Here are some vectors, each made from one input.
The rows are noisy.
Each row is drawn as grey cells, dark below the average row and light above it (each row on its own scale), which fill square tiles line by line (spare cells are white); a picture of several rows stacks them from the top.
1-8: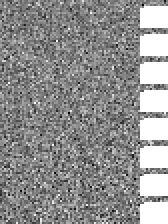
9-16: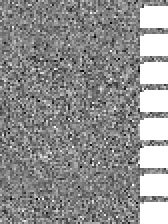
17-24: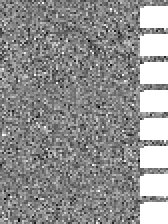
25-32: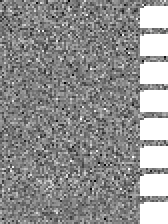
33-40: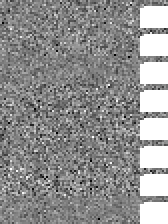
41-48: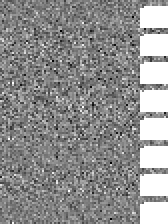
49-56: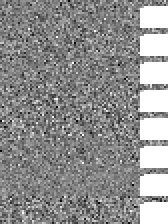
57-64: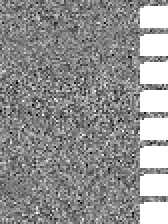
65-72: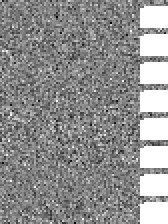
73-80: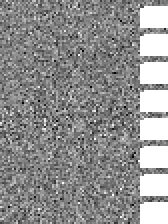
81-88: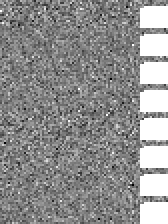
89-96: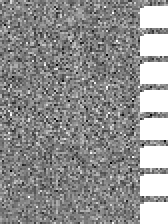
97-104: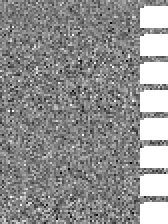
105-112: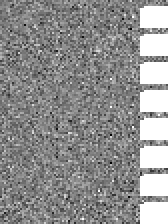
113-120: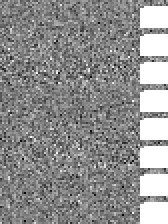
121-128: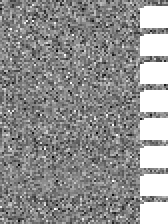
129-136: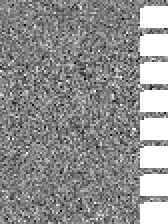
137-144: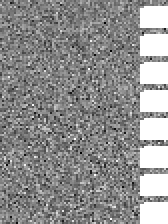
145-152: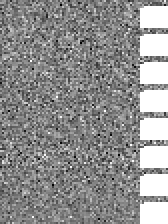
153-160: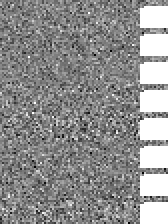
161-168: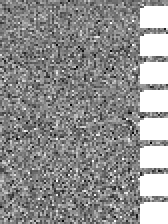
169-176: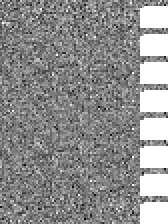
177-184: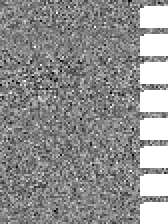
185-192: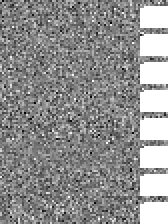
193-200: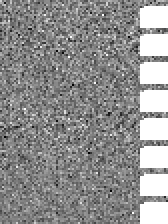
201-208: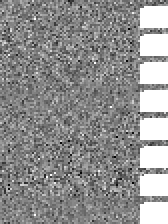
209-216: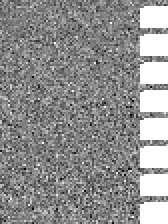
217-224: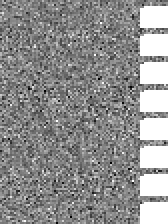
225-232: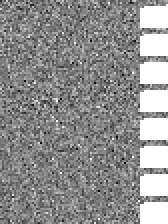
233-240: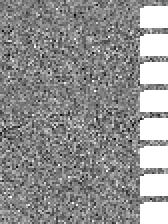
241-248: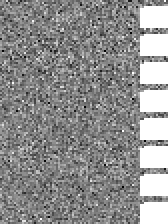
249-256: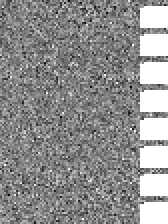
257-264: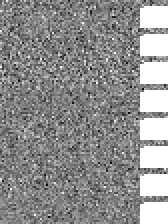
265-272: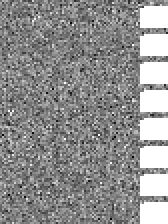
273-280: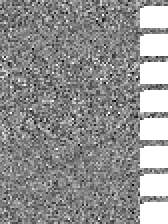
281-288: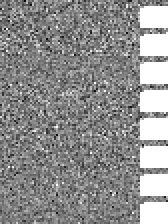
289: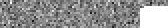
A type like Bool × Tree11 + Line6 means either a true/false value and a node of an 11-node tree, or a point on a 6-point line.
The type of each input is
Circle11 × (Circle11 × (Circle11 + Unit) × Tree8 + Line7).
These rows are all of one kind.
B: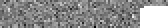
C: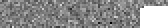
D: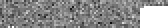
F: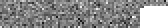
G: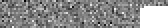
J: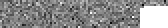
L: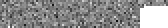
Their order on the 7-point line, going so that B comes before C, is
B, F, J, L, D, C, G.
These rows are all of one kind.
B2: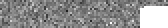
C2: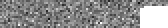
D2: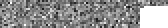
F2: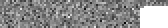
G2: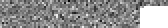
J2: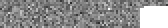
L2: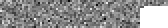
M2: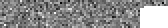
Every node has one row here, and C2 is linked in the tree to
B2 and F2.
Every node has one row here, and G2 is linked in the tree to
D2.
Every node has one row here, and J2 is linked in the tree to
B2 and L2.
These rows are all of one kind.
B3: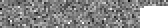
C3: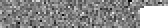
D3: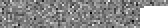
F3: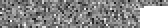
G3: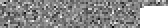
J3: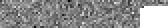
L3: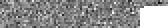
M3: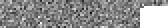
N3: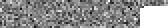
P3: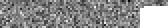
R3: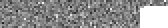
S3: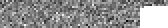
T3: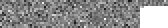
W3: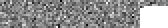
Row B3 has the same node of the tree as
F3, J3 and M3.
